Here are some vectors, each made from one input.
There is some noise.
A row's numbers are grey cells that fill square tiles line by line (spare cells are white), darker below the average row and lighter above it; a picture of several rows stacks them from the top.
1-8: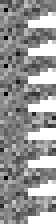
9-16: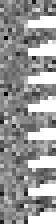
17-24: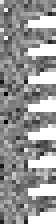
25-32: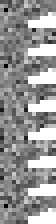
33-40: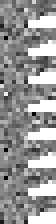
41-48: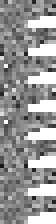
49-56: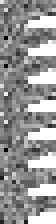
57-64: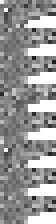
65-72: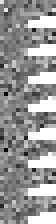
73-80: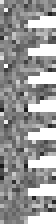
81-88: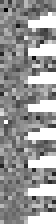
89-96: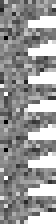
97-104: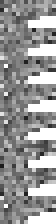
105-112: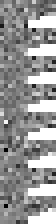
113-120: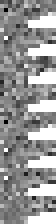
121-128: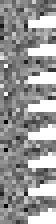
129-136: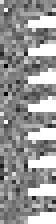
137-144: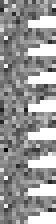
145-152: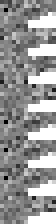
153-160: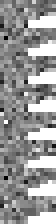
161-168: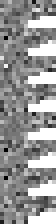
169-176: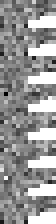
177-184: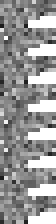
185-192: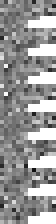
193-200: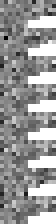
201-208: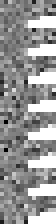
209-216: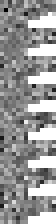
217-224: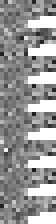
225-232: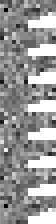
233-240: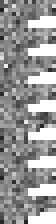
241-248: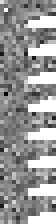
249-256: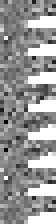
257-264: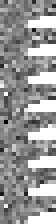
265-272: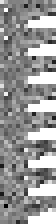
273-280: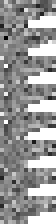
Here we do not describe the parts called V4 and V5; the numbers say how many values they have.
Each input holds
a value of V5, together with either a point on a 10-point circle and a true/false value, or a value of V4.
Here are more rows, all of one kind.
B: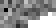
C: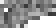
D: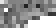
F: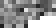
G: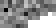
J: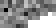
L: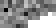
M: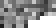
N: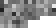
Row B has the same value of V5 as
G, J and L.
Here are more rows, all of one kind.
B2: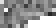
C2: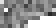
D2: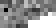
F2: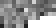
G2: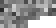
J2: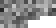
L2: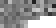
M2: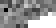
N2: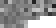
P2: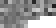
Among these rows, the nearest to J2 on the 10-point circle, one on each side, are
C2 and N2.
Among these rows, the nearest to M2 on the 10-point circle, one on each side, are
G2 and L2.
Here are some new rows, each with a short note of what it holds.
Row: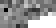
a point on a 10-point circle, a true/false value and a value of V5
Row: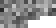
a point on a 10-point circle, a true/false value and a value of V5
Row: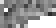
a point on a 10-point circle, a true/false value and a value of V5
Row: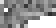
a point on a 10-point circle, a true/false value and a value of V5
